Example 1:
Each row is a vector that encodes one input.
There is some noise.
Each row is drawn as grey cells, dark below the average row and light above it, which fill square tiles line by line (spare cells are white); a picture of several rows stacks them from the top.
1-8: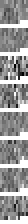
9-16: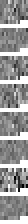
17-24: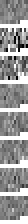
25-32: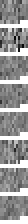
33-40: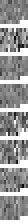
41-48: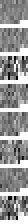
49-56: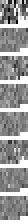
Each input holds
two labels (each one of 6).
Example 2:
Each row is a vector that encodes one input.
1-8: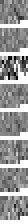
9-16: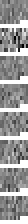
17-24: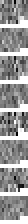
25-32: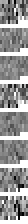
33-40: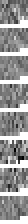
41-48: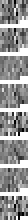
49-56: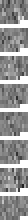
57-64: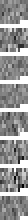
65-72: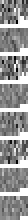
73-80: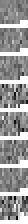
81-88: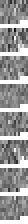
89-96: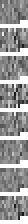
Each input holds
one of 6 labels and a point on a 7-point line.
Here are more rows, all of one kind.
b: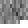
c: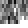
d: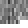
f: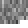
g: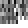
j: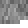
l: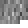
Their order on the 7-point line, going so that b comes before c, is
g, d, b, c, l, j, f.
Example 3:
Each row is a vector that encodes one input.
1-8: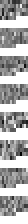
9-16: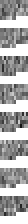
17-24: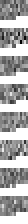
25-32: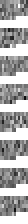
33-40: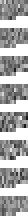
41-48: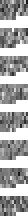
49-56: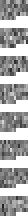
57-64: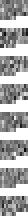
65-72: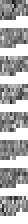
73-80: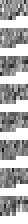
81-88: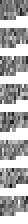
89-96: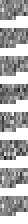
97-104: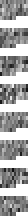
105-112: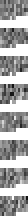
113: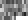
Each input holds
one of 6 labels, together with either a point on an 11-point circle, or a fixed value.
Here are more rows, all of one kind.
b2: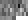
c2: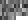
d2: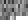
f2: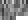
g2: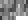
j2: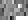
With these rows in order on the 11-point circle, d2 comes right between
b2 and g2.
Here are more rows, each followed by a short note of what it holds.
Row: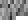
one of 6 labels
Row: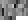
a point on an 11-point circle and one of 6 labels
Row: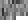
a point on an 11-point circle and one of 6 labels
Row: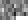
one of 6 labels
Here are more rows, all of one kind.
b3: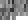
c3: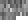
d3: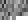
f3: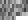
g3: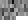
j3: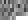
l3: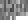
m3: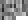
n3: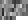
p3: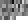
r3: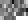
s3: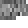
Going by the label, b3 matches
g3, n3 and r3.
